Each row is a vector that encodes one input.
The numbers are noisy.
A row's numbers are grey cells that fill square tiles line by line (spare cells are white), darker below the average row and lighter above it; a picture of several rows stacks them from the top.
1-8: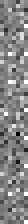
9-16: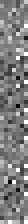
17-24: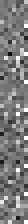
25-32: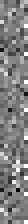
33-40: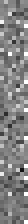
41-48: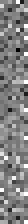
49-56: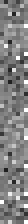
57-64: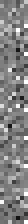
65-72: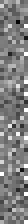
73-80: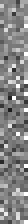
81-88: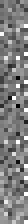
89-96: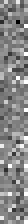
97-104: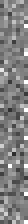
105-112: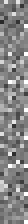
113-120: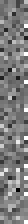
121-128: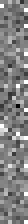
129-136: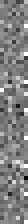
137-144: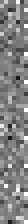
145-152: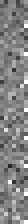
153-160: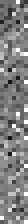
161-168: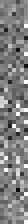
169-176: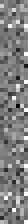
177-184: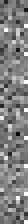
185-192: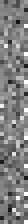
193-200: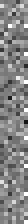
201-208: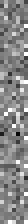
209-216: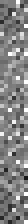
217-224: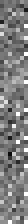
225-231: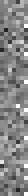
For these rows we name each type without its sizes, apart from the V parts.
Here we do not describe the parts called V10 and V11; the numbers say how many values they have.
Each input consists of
a point on a line, together with either a point on a line and a value of V11, or four true/false values and a value of V10.
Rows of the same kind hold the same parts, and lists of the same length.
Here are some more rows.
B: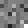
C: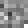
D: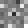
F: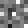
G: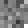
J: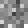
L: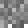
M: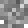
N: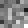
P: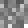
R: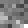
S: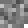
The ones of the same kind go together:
B, C, D, G, J, L, M, N, P, R, S
F

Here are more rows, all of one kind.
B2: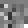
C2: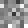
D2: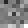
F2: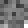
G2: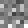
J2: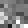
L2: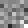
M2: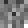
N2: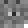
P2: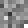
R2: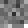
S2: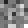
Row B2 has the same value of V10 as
D2, F2, N2 and R2.
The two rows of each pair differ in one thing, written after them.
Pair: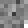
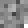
the value of V10
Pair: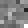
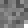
the value of V10
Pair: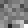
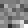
one of the four true/false values
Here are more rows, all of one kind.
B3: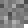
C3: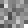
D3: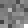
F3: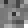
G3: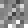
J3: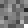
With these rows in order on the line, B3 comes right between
C3 and D3.
